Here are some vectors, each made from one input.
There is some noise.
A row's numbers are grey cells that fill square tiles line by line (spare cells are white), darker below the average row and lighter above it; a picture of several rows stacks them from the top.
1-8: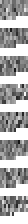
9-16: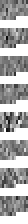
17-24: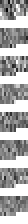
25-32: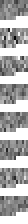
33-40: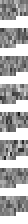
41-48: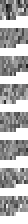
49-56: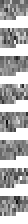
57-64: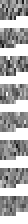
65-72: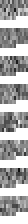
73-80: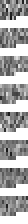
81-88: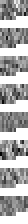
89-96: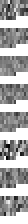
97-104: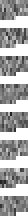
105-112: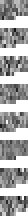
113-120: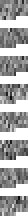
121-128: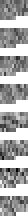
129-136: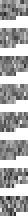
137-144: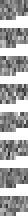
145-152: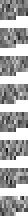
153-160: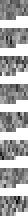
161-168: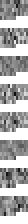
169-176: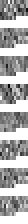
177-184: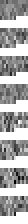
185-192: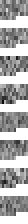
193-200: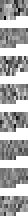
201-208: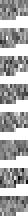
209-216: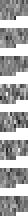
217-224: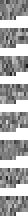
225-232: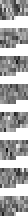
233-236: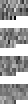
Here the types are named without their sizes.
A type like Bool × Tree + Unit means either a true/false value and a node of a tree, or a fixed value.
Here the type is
Circle + (Label + Tree) × Line.
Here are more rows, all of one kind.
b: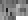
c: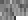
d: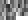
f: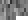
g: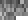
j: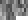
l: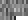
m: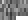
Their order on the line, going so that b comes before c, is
m, l, b, f, d, j, c, g.
